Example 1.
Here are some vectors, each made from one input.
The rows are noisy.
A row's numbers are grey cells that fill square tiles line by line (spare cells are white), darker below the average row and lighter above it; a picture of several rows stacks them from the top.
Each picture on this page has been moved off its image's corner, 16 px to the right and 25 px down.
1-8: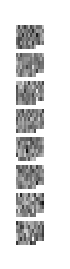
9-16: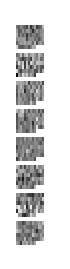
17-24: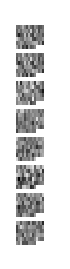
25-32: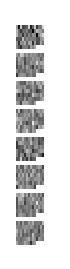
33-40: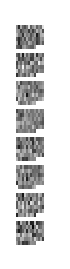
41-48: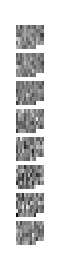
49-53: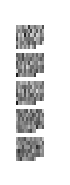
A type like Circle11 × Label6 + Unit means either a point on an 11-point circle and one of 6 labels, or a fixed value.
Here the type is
Line5.
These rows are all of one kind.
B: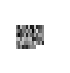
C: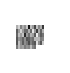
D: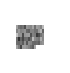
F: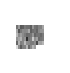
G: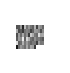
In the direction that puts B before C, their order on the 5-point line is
D, F, B, G, C.
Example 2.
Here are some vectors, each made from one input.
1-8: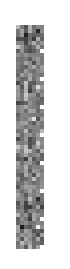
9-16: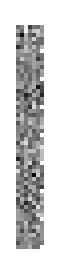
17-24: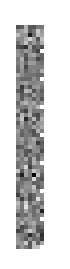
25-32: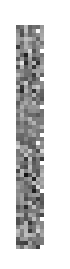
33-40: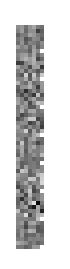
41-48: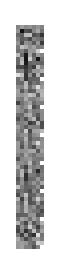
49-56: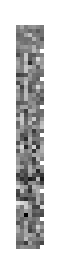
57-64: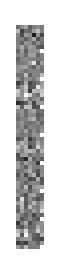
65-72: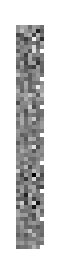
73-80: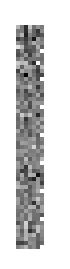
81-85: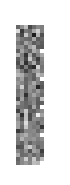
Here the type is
Line11.
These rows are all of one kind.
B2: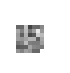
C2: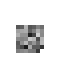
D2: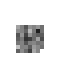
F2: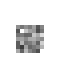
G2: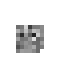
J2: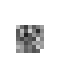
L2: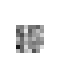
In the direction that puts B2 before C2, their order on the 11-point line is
J2, D2, F2, L2, G2, B2, C2.
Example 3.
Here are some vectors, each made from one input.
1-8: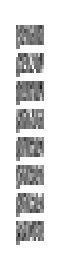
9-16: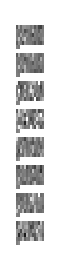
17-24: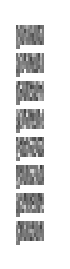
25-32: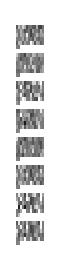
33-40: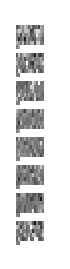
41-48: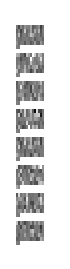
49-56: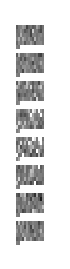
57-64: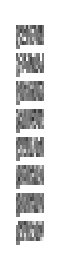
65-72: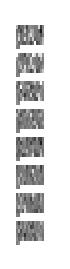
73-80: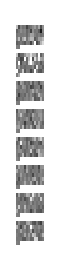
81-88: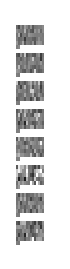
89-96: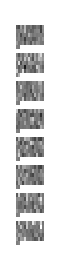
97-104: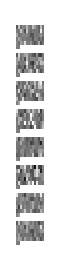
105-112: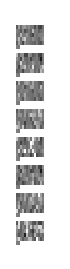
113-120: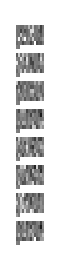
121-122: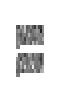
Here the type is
Circle11.
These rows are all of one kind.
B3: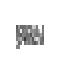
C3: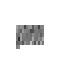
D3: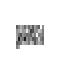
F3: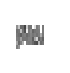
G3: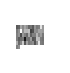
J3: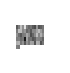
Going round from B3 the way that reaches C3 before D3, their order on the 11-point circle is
B3, F3, C3, D3, G3, J3.
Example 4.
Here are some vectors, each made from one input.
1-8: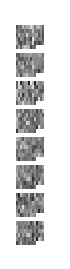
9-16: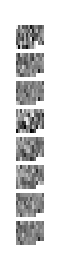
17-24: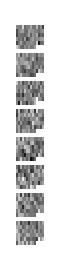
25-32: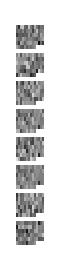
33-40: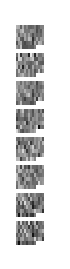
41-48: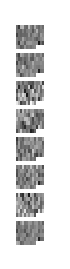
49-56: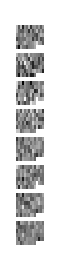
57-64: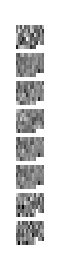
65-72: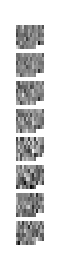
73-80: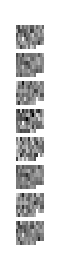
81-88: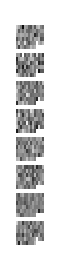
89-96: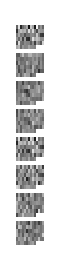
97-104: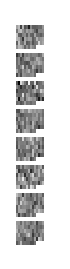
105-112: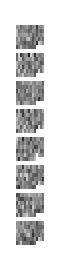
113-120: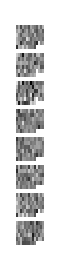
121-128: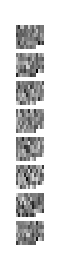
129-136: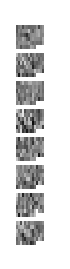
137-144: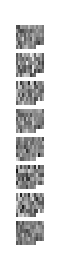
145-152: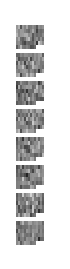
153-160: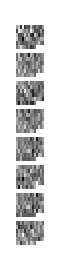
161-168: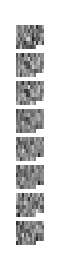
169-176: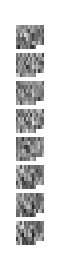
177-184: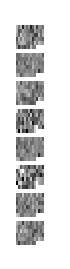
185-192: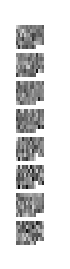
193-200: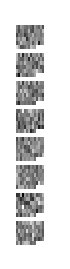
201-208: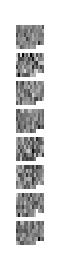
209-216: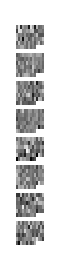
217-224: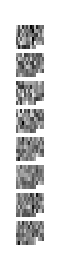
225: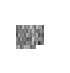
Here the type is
Line7.
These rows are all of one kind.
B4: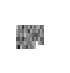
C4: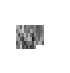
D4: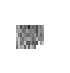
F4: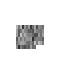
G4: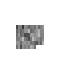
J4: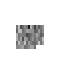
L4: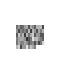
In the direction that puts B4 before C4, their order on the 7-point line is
B4, F4, C4, D4, J4, G4, L4.
